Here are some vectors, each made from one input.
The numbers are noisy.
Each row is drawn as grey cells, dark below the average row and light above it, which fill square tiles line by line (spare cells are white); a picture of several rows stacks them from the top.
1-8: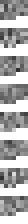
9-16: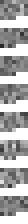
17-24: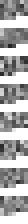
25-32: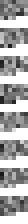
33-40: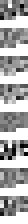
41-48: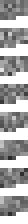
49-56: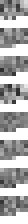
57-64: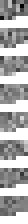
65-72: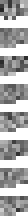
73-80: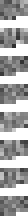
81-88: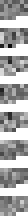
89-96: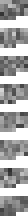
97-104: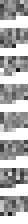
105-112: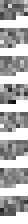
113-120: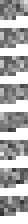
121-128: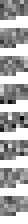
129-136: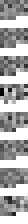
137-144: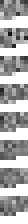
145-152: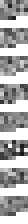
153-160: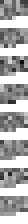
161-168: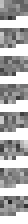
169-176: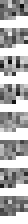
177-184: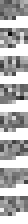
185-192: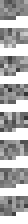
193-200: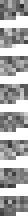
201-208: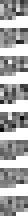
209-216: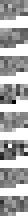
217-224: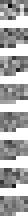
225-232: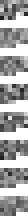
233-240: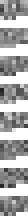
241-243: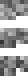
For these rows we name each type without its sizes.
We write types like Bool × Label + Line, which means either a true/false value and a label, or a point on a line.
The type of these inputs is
Line × Line.
